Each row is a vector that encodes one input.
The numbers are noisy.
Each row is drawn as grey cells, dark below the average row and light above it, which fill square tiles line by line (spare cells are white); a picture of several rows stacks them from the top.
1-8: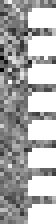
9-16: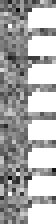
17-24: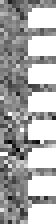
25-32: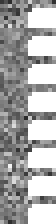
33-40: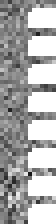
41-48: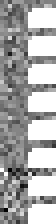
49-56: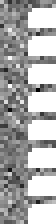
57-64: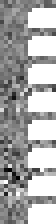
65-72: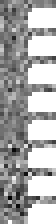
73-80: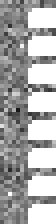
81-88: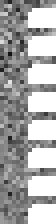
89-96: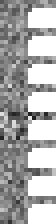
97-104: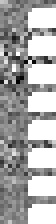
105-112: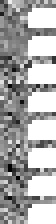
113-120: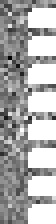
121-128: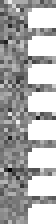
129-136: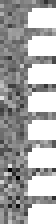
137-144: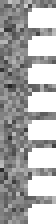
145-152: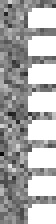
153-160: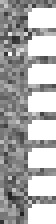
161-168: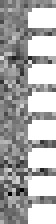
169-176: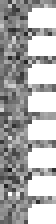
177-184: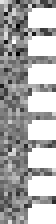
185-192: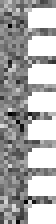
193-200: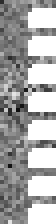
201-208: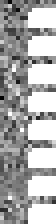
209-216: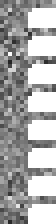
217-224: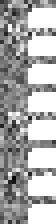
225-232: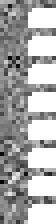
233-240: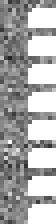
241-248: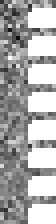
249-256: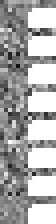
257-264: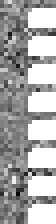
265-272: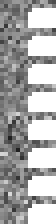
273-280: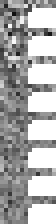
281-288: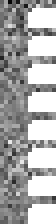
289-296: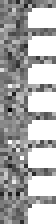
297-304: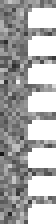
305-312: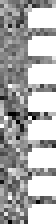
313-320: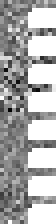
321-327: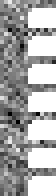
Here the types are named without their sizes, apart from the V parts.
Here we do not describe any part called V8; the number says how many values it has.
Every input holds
a point on a line, together with either a label, or a true/false value and a value of V8.
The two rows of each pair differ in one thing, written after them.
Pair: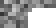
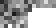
the place on the line
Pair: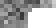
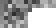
the value of V8
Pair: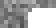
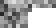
the place on the line
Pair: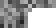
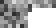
the true/false value
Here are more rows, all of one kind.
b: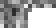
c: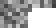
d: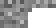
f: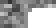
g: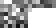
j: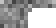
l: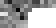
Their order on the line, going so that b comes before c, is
b, c, f, g, l, j, d.
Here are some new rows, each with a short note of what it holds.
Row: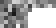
a point on a line, a true/false value and a value of V8
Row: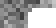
a point on a line, a true/false value and a value of V8
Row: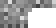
a label and a point on a line
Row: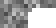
a label and a point on a line
